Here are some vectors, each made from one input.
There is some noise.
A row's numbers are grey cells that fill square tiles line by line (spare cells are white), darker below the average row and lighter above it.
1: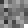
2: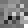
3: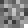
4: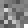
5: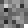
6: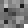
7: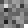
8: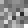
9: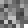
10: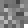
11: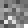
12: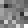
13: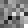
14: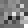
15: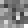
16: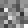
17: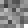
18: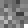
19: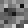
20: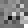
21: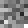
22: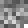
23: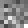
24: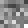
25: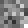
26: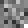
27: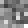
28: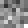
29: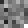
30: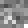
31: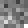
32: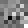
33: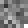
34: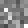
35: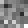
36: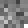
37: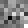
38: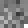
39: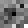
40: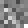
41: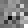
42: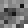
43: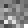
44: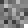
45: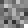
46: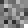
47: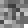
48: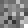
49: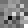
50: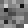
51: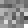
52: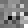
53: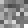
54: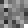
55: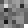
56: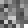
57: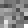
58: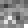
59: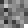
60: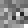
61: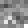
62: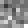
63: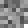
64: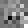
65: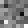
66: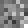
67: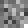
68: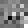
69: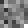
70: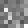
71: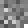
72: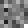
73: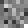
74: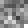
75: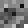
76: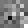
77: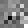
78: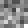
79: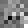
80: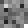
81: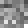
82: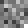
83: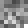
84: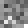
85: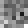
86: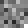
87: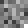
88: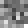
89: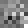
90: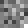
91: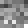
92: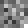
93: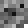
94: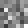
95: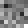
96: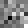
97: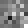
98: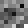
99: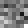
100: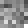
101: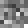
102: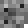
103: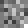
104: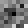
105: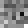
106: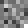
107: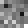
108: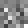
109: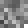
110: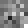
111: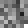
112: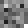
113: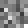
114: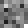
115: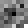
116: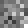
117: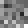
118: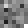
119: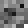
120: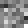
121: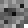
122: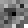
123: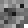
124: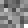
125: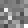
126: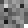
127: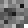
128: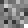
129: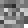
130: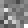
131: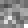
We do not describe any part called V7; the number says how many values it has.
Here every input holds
either a point on an 8-point line and a value of V7, or a point on an 11-point line.
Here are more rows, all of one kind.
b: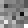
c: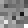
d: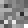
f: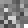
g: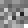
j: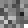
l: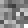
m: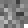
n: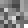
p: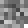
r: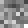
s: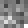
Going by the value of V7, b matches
c, j, m and s.
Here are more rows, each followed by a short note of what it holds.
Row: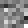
a point on an 8-point line and a value of V7
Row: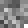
a point on an 8-point line and a value of V7
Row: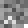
a point on an 8-point line and a value of V7
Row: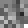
a point on an 8-point line and a value of V7
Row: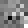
a point on an 11-point line
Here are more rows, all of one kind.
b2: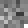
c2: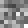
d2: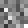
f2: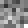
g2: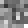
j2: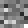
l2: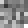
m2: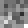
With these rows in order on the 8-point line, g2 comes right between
c2 and j2.
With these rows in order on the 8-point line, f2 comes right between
b2 and m2.
